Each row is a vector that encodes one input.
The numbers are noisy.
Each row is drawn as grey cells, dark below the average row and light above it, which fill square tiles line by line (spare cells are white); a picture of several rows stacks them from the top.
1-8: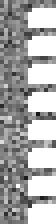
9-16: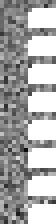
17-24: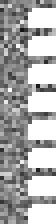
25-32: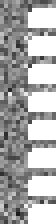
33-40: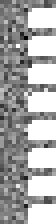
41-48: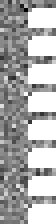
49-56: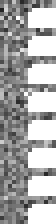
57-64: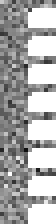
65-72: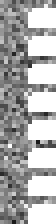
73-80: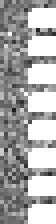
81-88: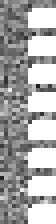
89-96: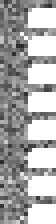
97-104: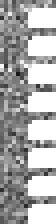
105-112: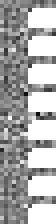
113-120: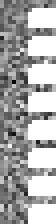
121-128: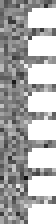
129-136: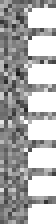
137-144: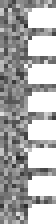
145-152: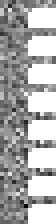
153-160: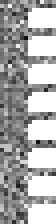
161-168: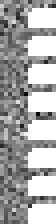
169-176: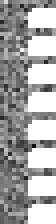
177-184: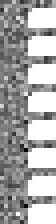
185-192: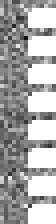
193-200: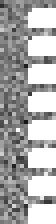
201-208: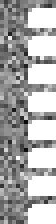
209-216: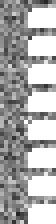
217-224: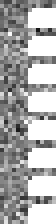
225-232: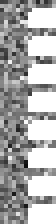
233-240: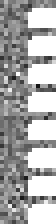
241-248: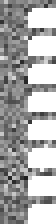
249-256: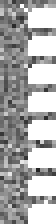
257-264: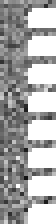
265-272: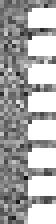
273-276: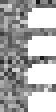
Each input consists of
a point on an 18-point line.
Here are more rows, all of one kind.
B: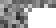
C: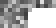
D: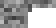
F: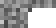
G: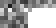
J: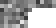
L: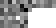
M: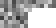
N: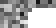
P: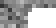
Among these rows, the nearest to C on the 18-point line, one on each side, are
J and L.
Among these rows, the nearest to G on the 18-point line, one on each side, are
B and M.
